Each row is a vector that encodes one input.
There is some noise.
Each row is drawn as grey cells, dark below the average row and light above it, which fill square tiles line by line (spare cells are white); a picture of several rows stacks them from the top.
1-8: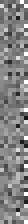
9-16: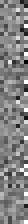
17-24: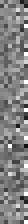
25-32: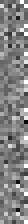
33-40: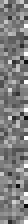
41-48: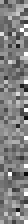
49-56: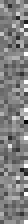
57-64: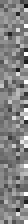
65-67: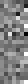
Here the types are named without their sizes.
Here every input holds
a point on a line, together with either a fixed value, or a node of a tree.
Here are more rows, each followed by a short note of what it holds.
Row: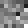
a point on a line
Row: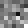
a point on a line
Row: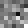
a point on a line
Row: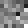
a point on a line
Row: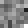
a point on a line and a node of a tree
